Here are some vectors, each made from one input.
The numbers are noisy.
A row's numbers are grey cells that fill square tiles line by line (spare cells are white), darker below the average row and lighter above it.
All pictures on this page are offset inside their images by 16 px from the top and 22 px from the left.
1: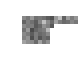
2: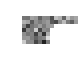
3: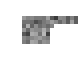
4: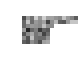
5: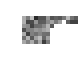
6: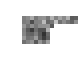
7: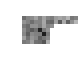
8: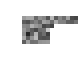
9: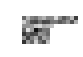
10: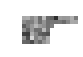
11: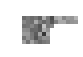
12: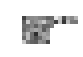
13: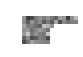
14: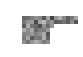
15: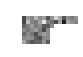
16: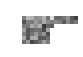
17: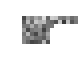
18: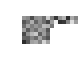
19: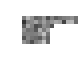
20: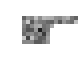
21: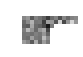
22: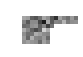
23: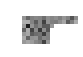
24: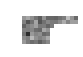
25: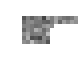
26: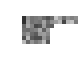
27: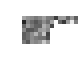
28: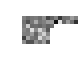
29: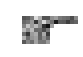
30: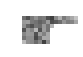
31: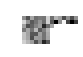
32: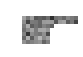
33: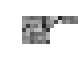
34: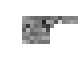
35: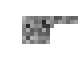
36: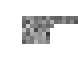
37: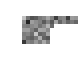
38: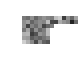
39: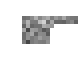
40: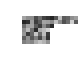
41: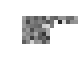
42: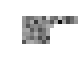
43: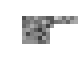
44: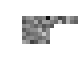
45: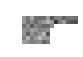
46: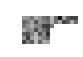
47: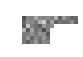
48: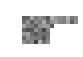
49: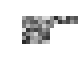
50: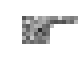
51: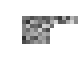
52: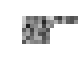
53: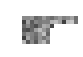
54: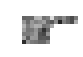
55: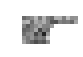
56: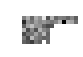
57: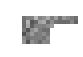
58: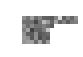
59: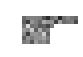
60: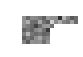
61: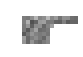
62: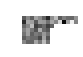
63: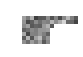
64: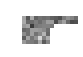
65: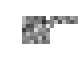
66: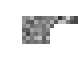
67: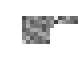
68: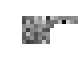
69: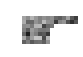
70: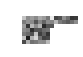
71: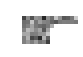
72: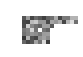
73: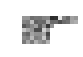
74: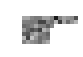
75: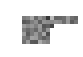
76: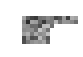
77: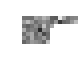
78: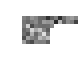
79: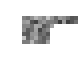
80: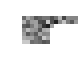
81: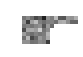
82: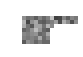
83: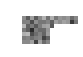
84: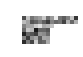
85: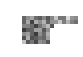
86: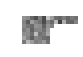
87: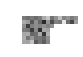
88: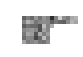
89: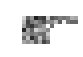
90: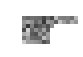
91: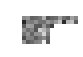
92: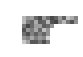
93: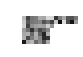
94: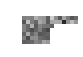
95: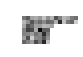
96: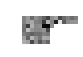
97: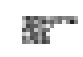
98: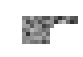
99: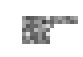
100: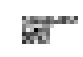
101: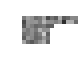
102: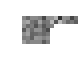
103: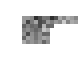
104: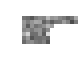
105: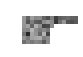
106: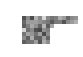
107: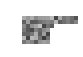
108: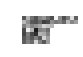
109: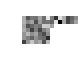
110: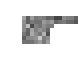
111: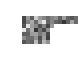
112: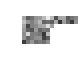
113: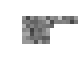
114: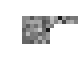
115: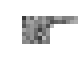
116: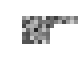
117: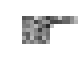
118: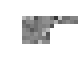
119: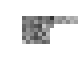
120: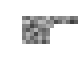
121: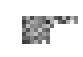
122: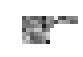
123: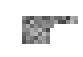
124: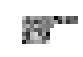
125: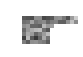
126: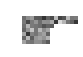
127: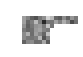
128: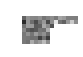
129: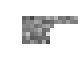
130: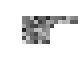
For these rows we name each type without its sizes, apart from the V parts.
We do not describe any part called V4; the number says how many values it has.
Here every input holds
a list of items, each a true/false value and a value of V4.
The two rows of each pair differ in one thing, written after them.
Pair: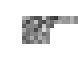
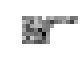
the true/false value in item 1 of the list
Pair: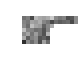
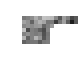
the value of V4 in item 1 of the list
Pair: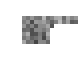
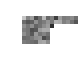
the true/false value in item 1 of the list
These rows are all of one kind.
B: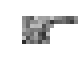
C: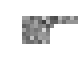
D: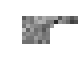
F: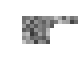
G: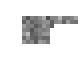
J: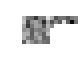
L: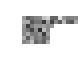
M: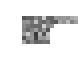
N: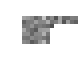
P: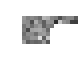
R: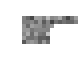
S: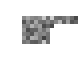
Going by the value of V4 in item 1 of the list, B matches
J and R.
